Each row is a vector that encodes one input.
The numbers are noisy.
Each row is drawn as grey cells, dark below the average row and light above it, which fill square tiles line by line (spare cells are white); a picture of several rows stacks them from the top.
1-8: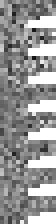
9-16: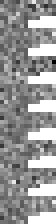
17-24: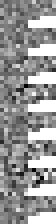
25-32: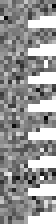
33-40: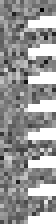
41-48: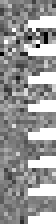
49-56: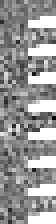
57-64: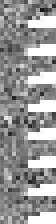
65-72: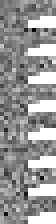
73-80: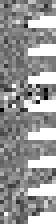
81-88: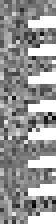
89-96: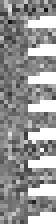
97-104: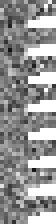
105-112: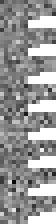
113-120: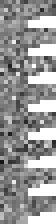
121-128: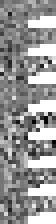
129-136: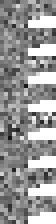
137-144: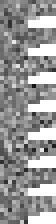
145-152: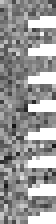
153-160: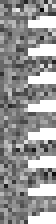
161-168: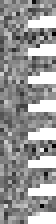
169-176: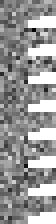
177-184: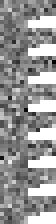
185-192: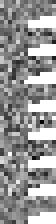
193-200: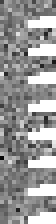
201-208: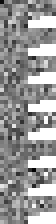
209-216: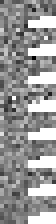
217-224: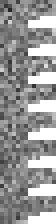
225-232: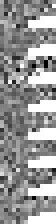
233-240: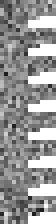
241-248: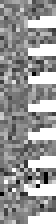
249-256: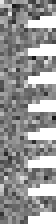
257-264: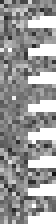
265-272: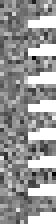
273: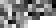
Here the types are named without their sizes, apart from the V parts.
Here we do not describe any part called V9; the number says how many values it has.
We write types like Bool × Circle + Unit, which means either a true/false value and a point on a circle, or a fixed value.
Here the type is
(Circle + V9) × Tree × Tree + Unit.
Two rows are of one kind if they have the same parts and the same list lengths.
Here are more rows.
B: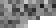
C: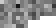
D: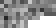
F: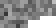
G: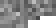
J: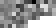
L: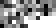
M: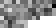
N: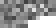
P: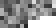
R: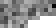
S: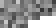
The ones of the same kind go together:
B, F, G, P
C, D, J, M, N, R, S
L

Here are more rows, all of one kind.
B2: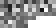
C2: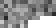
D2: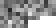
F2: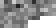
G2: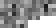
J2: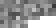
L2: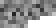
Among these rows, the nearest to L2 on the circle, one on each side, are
G2 and J2.
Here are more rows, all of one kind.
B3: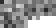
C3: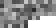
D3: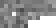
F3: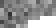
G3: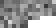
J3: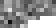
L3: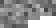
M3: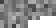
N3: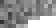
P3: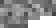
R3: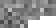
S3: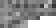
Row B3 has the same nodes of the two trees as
L3 and P3.
